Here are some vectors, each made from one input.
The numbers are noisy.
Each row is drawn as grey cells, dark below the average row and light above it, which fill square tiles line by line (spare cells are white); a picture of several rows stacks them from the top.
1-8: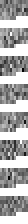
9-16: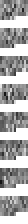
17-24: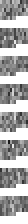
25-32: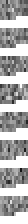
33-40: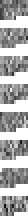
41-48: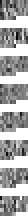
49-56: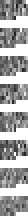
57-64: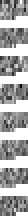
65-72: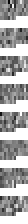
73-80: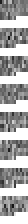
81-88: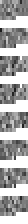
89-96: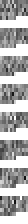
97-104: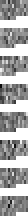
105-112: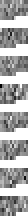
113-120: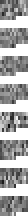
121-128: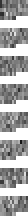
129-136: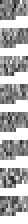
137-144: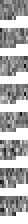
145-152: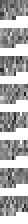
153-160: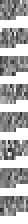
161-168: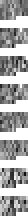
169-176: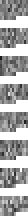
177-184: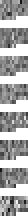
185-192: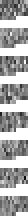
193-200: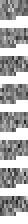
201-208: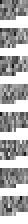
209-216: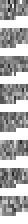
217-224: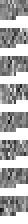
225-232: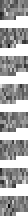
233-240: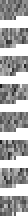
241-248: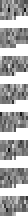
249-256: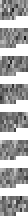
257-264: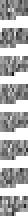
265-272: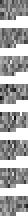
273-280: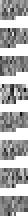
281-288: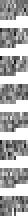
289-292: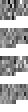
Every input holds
a list of up to two items, each either a point on a 6-point line, or a point on a 7-point line.
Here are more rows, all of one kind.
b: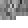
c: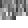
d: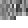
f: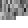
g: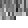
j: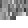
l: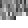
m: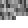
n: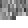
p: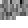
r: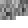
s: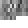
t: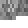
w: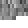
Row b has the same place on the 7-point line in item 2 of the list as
d, g and r.
